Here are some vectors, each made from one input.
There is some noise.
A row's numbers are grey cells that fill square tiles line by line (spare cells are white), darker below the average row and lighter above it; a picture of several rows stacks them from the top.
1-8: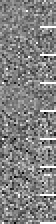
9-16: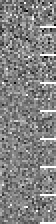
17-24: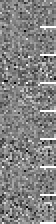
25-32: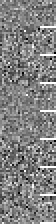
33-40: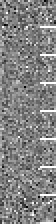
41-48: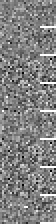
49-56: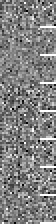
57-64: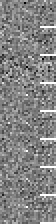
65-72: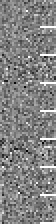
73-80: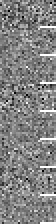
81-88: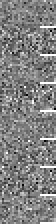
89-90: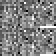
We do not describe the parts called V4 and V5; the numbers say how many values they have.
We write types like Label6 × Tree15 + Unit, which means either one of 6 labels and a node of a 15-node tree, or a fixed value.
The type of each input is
(Bool × V5 + V4) × Line3 × Line3.
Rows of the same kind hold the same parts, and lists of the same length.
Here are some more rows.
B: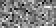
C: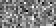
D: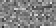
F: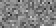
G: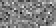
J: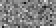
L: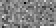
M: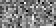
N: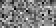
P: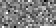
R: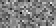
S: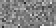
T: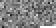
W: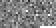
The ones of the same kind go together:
B, C, M, N, P
D, F, G, J, L, R, S, T, W

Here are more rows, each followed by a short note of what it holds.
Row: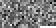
a point on each of two 3-point lines and a value of V4
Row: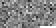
a point on each of two 3-point lines, a true/false value and a value of V5
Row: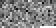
a point on each of two 3-point lines and a value of V4
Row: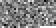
a point on each of two 3-point lines and a value of V4
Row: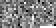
a point on each of two 3-point lines and a value of V4
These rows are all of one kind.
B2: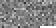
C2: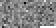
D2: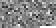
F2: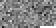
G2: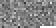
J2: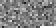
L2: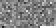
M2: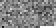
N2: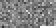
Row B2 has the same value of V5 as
D2, G2 and J2.
